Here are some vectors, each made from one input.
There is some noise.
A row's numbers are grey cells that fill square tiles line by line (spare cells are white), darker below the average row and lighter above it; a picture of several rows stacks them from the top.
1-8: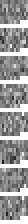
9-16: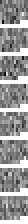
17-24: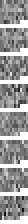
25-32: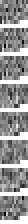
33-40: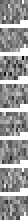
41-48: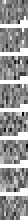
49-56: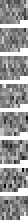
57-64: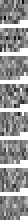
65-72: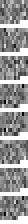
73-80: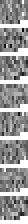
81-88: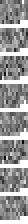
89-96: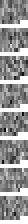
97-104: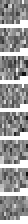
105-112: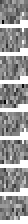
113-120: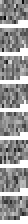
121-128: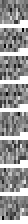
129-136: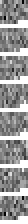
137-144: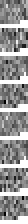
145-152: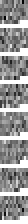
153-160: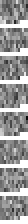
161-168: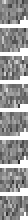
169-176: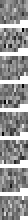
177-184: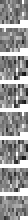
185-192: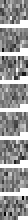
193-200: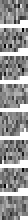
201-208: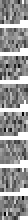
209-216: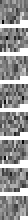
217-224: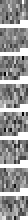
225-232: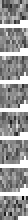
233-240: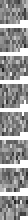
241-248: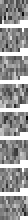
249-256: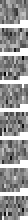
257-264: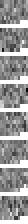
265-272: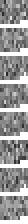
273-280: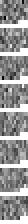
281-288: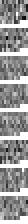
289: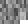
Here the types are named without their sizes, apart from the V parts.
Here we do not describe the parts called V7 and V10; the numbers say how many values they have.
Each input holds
either a point on a line, or a true/false value and a value of V10, or a value of V7.
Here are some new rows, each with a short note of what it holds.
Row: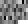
a point on a line
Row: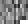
a value of V7
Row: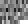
a point on a line
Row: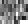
a value of V7
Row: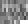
a true/false value and a value of V10
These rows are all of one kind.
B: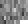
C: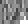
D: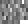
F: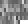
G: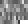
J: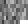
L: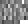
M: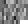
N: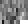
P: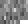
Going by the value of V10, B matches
J, M and P.
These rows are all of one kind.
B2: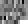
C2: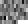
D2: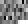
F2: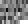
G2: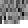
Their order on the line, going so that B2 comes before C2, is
F2, G2, B2, C2, D2.
